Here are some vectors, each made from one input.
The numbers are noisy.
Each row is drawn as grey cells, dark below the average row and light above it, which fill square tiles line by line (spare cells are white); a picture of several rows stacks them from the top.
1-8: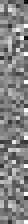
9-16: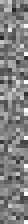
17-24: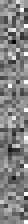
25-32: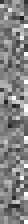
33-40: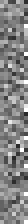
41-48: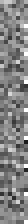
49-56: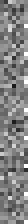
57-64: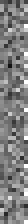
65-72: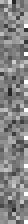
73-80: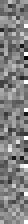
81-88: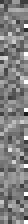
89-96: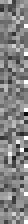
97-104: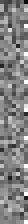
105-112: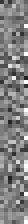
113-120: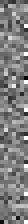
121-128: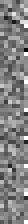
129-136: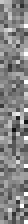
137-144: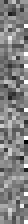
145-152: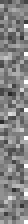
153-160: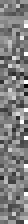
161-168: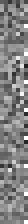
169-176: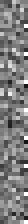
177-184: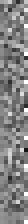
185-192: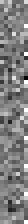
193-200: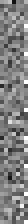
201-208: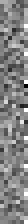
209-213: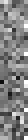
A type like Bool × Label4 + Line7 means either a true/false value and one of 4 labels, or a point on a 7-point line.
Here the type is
(Circle14 + Unit) × Line8 + Tree16.
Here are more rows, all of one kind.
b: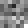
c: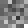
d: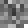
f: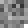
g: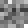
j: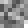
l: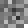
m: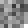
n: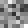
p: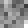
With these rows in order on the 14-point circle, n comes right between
c and l.
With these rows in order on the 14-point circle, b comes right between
j and p.
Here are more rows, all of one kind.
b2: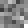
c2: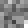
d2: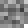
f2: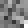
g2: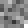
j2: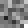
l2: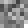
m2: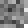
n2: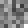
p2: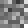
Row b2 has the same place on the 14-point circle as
c2, f2, g2 and j2.
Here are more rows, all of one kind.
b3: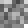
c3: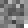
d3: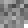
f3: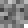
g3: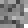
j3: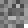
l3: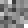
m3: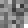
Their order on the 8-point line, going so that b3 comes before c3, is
g3, b3, d3, f3, j3, c3, m3, l3.
